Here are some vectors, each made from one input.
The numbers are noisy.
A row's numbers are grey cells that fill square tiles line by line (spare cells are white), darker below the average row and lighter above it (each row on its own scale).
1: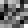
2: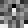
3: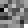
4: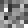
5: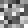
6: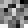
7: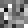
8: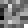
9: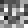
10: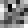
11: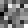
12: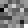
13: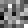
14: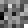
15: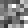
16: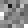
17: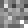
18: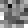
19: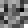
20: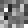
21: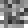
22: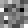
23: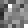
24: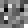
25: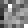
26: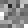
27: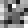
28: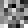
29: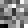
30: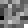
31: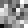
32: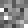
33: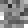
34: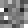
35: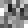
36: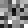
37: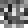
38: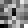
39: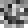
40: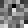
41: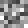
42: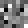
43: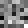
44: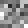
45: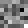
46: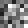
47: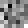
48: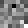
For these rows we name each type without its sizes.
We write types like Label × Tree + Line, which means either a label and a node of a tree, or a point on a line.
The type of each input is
Bool × Line.
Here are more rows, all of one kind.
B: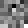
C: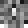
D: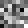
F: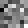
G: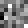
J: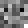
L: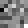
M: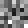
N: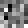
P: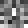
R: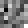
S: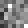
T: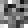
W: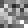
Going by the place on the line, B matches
C, N and P.
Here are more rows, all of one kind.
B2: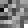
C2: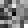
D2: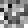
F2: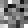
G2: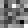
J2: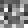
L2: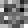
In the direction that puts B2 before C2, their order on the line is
B2, C2, G2, L2, F2, D2, J2.
